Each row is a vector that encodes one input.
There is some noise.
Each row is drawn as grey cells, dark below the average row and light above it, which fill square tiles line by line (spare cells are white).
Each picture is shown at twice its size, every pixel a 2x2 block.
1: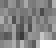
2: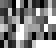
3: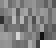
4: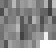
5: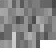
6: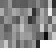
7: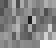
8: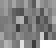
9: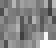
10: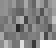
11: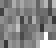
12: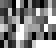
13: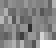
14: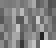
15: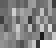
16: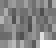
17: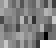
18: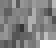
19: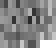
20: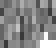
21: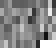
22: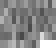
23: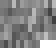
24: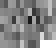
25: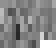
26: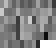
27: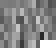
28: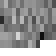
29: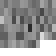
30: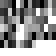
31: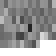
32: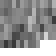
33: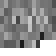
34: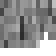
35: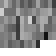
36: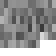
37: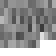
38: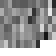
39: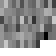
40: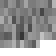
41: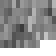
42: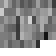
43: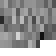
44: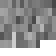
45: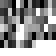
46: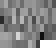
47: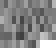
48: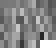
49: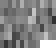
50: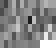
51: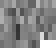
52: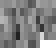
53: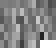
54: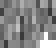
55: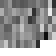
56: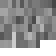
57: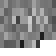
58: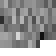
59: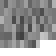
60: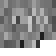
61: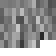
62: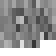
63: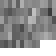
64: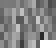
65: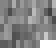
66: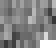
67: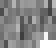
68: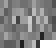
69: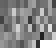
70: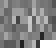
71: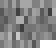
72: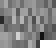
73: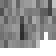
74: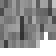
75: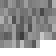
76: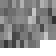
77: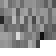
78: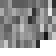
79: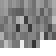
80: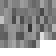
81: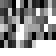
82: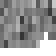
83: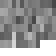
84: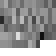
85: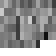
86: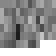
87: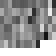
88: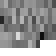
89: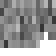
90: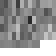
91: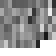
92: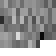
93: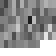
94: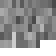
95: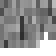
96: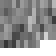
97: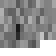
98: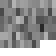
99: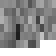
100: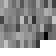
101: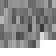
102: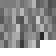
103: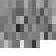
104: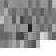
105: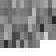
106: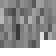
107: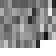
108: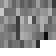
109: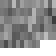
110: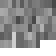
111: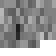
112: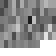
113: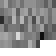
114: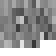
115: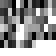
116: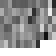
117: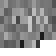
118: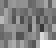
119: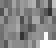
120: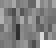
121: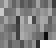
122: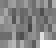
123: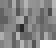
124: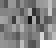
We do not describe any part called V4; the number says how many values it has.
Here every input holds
a list of up to two items, each a true/false value and a value of V4.
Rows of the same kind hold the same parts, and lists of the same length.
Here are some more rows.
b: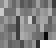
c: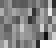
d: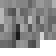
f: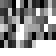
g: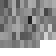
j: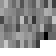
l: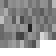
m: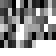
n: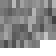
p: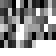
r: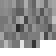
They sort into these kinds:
b, c, j
d, g, l, n, r
f, m, p

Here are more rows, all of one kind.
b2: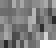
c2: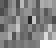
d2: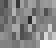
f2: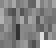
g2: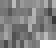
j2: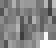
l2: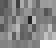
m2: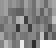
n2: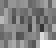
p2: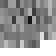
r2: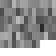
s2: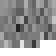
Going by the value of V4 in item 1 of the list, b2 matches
f2 and g2.
